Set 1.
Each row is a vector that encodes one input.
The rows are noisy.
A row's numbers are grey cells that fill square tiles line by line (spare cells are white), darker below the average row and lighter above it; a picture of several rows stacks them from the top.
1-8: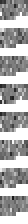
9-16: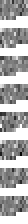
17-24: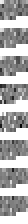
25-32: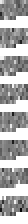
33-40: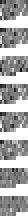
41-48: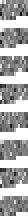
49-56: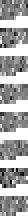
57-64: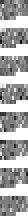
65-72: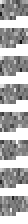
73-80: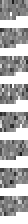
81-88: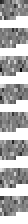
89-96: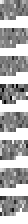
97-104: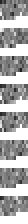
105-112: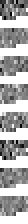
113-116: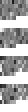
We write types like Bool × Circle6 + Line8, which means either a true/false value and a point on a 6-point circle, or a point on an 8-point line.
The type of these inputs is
Bool × Bool × Bool + Unit.
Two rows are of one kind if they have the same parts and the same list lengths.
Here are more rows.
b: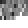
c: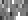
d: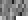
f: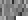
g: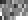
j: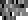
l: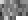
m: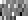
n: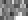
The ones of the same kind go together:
b, c, d, f, g, l, m, n
j

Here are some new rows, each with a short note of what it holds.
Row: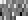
three true/false values
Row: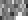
three true/false values
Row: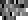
a fixed value
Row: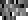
a fixed value
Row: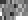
three true/false values
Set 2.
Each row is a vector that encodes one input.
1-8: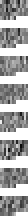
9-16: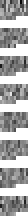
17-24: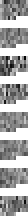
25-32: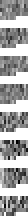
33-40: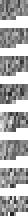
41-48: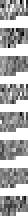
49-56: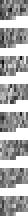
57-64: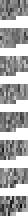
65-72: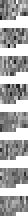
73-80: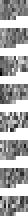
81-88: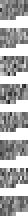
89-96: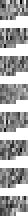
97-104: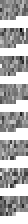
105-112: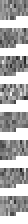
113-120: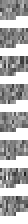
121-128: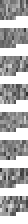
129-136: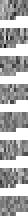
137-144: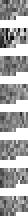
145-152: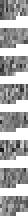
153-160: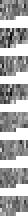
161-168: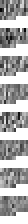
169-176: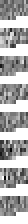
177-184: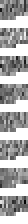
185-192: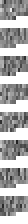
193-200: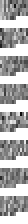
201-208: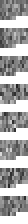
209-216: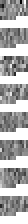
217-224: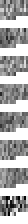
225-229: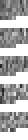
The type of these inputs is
Line15.
